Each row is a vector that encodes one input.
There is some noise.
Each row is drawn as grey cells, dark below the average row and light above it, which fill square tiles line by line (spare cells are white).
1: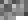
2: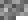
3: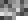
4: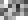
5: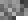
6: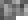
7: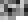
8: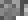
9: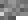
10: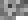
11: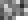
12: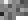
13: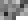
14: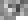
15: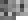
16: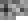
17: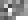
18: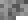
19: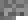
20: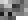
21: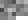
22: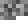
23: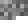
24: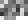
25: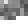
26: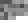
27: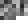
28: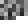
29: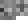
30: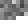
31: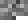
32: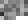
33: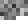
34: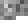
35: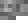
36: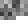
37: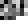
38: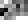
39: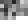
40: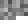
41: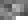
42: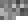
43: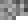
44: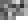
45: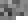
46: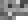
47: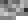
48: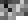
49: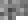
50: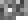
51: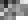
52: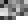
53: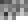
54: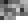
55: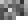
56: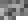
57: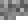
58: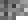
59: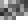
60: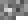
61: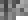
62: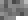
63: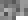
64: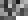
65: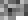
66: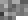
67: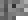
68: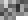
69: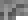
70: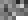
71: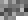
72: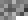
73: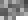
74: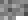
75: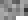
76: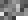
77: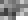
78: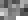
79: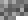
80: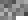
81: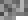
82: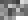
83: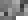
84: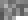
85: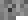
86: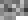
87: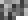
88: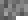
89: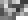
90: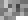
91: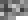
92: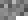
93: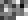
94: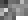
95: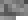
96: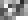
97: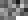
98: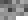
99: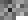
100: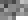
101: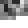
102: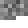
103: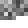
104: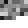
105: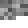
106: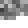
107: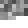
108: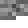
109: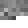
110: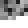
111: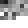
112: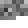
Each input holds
one of 8 labels, together with either a point on a 7-point line, or a node of an 8-node tree.
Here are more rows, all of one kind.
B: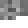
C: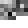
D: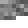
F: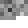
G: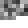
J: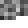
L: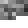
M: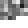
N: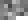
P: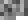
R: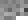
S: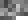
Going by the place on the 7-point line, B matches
J, M, R and S.
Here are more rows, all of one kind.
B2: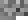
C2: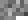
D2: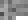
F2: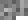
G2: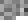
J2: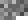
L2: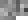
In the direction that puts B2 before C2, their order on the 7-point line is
F2, L2, J2, B2, C2, G2, D2.
